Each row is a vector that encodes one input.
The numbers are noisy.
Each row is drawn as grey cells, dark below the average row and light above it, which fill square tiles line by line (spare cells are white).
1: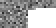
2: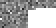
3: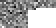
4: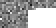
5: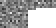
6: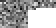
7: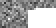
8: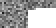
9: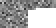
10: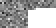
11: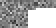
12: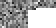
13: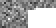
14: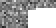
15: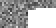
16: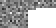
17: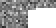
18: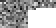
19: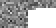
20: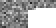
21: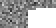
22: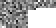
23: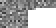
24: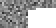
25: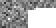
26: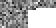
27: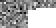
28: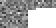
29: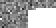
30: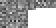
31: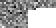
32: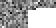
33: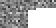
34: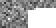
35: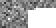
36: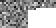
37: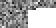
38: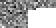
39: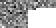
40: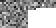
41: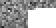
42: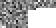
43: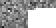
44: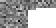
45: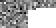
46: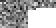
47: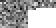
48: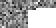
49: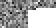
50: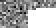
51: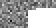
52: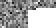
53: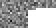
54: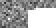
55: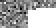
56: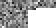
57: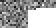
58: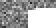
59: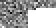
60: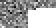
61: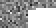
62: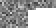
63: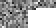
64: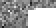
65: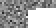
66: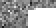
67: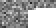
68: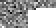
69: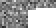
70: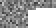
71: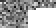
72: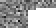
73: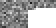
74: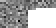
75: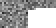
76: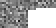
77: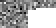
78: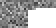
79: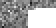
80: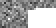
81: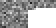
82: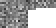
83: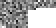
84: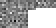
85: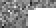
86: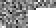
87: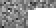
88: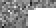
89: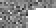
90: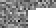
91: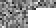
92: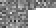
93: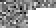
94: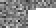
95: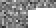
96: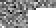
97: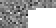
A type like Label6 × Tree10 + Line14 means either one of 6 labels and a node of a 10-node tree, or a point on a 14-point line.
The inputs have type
(Line3 × Line5 + Unit) × Line5 + Line6.
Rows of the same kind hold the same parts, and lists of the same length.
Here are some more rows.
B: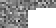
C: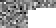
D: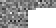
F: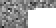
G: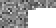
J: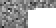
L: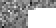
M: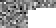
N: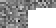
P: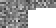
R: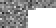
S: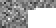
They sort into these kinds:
B, D, G, N, P, R
C, M
F, J, L, S

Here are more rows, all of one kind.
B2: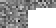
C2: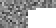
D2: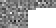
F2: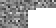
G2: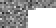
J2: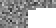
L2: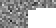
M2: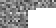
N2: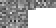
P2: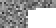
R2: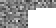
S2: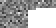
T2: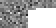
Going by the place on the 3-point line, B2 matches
D2 and P2.
